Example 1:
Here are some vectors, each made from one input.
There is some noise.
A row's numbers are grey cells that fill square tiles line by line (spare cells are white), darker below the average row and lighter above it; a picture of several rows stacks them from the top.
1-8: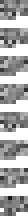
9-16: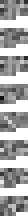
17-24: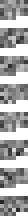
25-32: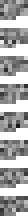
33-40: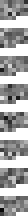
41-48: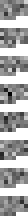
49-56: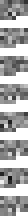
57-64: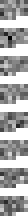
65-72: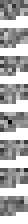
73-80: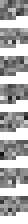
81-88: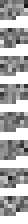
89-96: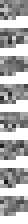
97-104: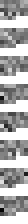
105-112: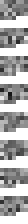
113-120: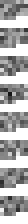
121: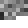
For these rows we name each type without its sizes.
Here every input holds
three true/false values, together with a list of points on a line.
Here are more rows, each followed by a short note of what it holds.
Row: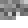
three true/false values, together with the empty list
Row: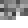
three true/false values, together with the empty list
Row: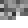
three true/false values, together with the empty list
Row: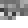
three true/false values, together with the empty list
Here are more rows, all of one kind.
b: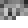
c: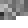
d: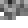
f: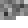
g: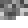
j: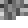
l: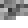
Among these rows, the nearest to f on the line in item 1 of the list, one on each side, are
d and j.
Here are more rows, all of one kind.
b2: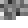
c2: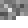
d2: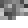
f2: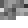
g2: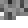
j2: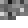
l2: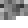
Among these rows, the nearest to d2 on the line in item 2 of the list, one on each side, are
c2 and f2.
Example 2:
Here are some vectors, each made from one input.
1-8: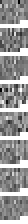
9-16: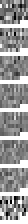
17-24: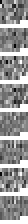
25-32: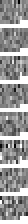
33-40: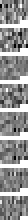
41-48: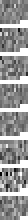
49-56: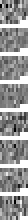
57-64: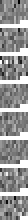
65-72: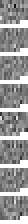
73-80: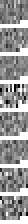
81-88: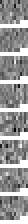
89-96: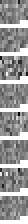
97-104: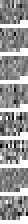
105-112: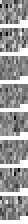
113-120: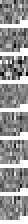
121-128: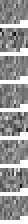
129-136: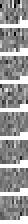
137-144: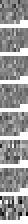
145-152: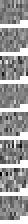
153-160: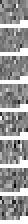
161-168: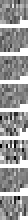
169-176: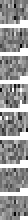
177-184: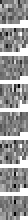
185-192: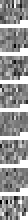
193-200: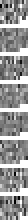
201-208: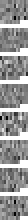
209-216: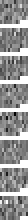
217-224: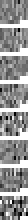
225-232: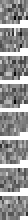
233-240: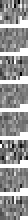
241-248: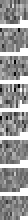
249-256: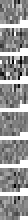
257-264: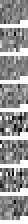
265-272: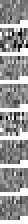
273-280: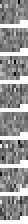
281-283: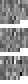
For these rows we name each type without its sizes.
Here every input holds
either four true/false values, or a list of points on a line.
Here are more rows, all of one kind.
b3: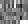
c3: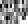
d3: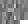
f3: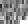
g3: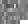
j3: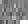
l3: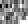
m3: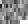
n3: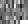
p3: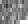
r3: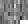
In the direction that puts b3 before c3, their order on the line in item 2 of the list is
g3, m3, d3, l3, b3, r3, c3, n3, p3, j3, f3.
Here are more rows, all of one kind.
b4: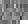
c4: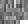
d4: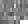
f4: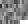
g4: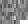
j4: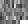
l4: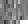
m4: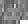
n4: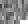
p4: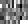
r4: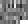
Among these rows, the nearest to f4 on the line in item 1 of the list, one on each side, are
b4 and d4.
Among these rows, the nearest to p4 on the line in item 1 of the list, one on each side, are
g4 and l4.
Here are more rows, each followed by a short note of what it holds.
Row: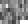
four true/false values
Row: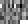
a list of one item
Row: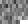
a list of one item
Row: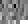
four true/false values
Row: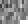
a list of two items
